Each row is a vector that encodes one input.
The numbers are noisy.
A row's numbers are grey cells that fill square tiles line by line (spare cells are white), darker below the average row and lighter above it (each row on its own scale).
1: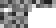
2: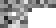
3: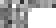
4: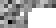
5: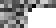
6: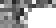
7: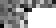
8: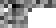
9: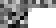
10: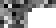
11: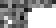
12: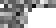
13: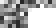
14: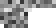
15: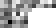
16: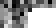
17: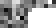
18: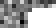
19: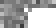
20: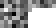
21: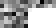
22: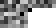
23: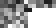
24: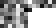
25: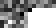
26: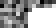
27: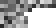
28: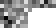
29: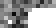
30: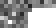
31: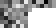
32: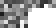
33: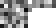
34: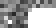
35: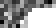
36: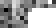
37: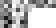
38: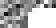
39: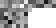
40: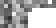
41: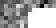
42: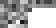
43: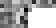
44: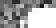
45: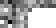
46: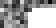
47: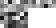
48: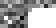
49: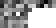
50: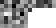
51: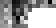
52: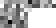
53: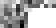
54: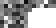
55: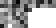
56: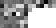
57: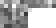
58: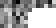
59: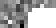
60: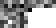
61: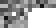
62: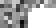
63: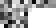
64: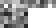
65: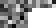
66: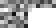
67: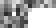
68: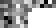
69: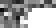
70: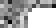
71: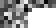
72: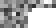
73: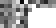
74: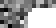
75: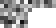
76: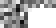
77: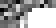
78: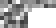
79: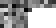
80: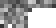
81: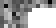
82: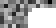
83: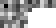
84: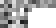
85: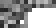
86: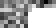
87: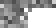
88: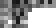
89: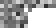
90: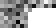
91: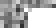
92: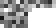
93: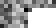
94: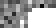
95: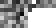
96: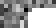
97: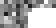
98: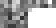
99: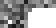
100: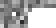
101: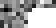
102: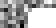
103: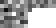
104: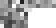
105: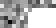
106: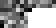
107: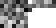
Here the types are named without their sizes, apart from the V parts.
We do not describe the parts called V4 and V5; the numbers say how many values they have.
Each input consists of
a true/false value, a value of V4 and a value of V5, together with either a point on a circle, or a fixed value.
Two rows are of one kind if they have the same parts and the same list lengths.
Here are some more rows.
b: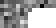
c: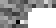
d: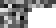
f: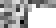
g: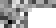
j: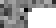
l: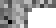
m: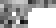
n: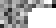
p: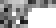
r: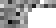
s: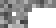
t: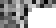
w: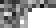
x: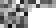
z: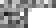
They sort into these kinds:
b, c, d, j, l, n, r, t, w, z
f, g, m, p, s, x

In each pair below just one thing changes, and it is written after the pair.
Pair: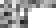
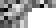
the value of V5
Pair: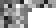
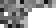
the value of V5
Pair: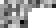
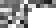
the value of V5
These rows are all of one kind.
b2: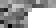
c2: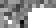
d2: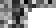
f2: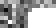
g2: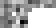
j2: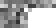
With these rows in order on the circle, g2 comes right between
b2 and f2.
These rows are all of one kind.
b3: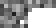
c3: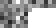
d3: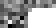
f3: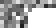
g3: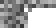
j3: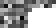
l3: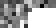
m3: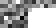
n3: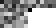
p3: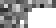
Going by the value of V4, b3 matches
c3, f3 and l3.
